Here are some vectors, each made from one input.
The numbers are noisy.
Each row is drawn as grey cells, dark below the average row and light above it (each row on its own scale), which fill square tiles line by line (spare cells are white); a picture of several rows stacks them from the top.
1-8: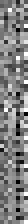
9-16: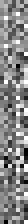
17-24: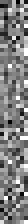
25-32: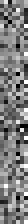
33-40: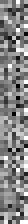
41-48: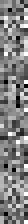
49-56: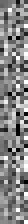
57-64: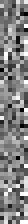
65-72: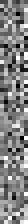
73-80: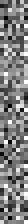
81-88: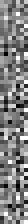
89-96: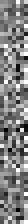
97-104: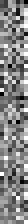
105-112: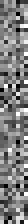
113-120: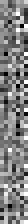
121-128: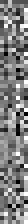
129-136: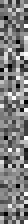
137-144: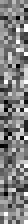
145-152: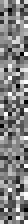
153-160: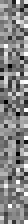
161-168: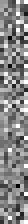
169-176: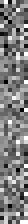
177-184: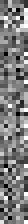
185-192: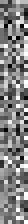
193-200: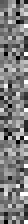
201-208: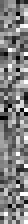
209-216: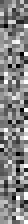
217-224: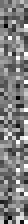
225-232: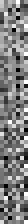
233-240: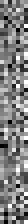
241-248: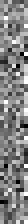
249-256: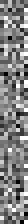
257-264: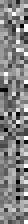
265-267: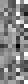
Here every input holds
one of 7 labels.
